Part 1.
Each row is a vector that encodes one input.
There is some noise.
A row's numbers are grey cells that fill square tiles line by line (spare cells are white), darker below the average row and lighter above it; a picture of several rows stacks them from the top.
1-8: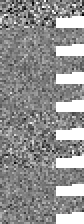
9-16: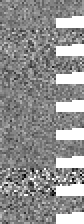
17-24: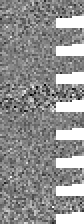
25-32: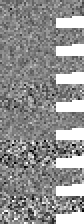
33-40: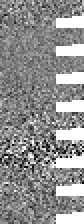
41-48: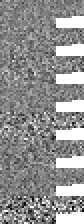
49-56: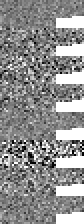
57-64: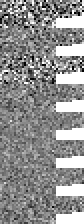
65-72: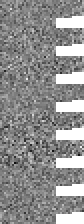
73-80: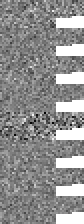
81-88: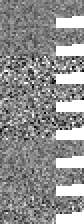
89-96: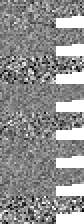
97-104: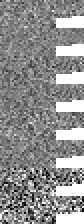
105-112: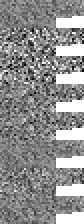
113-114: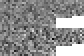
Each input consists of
four true/false values.
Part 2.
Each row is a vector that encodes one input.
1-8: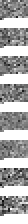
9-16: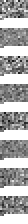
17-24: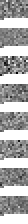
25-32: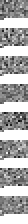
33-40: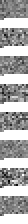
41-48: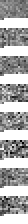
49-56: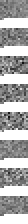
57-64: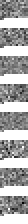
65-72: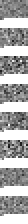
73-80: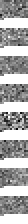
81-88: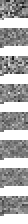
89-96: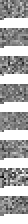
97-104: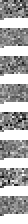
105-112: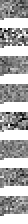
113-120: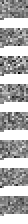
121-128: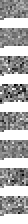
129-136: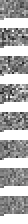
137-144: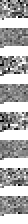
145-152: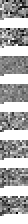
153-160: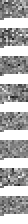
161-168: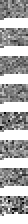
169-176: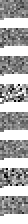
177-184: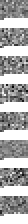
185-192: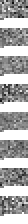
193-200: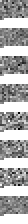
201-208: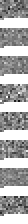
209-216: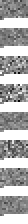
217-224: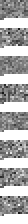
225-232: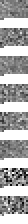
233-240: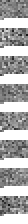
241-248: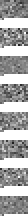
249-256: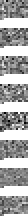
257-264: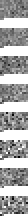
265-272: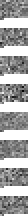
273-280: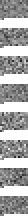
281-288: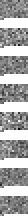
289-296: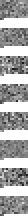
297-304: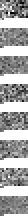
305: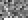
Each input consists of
five true/false values.
